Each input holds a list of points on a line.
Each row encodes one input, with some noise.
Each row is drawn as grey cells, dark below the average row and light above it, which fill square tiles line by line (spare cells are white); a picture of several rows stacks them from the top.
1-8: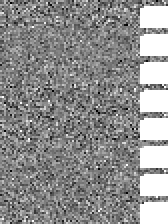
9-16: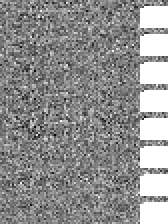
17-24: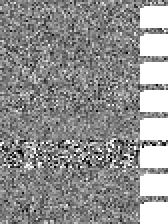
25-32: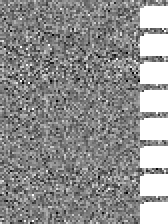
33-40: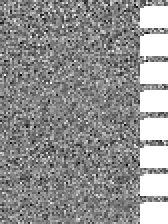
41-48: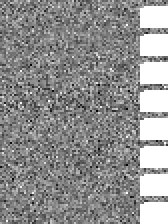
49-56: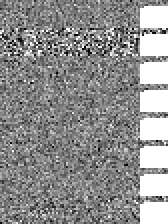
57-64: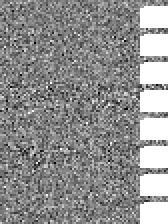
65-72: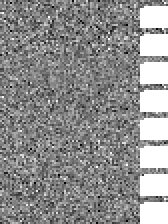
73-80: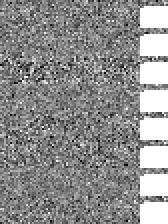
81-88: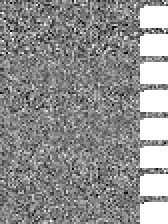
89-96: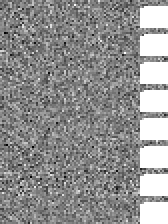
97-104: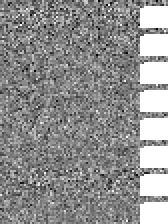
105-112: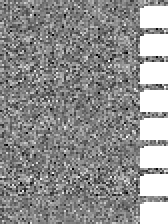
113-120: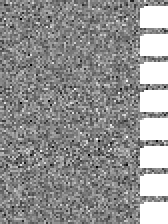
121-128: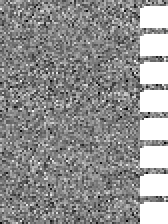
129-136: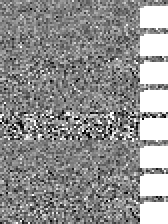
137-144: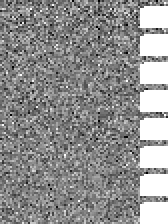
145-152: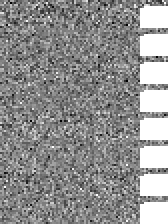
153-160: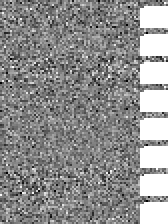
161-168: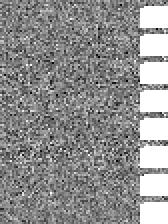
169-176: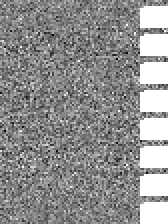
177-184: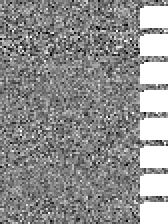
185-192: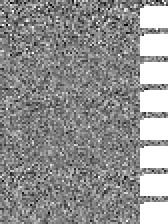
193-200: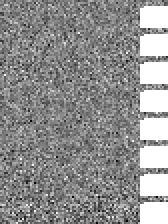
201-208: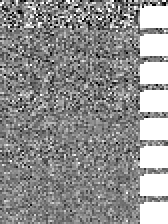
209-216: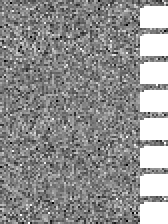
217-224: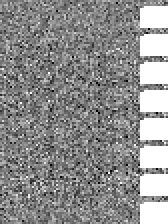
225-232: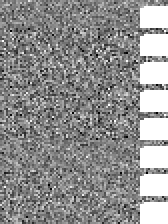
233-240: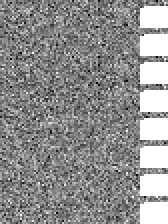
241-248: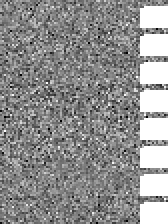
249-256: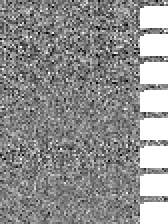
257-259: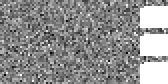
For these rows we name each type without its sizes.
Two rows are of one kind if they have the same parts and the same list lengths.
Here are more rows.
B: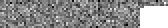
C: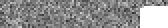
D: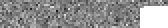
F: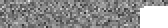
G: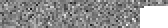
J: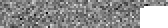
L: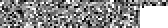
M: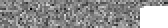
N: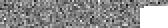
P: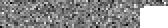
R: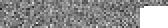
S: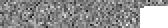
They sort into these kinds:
B, P
C, D, F, G, M, S
J, N, R
L

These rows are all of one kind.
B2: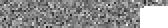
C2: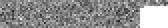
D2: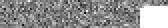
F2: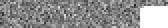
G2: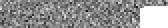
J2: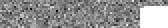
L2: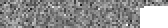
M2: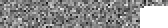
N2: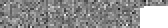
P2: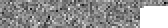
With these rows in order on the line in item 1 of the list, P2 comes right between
G2 and J2.
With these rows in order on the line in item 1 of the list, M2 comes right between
D2 and L2.
